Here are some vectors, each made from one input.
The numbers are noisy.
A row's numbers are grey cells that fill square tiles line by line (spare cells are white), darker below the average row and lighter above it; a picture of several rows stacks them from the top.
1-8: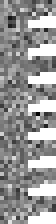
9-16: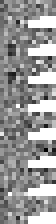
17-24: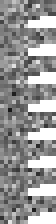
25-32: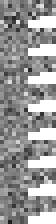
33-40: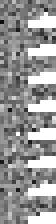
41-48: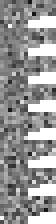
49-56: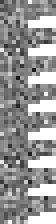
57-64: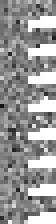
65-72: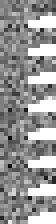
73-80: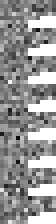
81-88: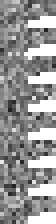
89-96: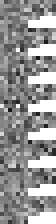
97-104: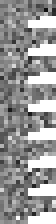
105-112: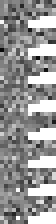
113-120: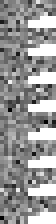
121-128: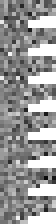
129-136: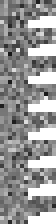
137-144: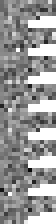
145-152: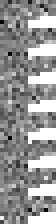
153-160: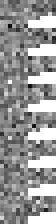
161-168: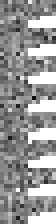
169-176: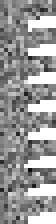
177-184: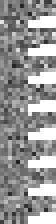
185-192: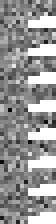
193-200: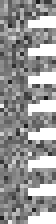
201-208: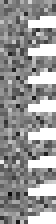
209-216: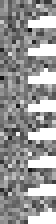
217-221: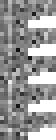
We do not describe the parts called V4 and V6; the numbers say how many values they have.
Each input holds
a point on a 7-point line, together with either a true/false value and a value of V4, or a value of V6.
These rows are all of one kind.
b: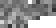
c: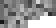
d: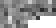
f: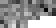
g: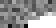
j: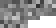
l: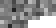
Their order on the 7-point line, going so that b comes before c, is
g, l, b, d, c, f, j.
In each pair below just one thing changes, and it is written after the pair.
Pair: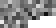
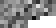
the true/false value
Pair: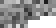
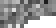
the place on the 7-point line
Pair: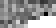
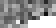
the true/false value
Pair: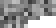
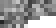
the true/false value
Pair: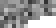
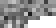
the value of V4
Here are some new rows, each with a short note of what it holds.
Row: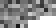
a point on a 7-point line and a value of V6
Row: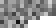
a point on a 7-point line and a value of V6
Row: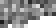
a point on a 7-point line, a true/false value and a value of V4
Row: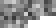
a point on a 7-point line, a true/false value and a value of V4
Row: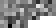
a point on a 7-point line, a true/false value and a value of V4
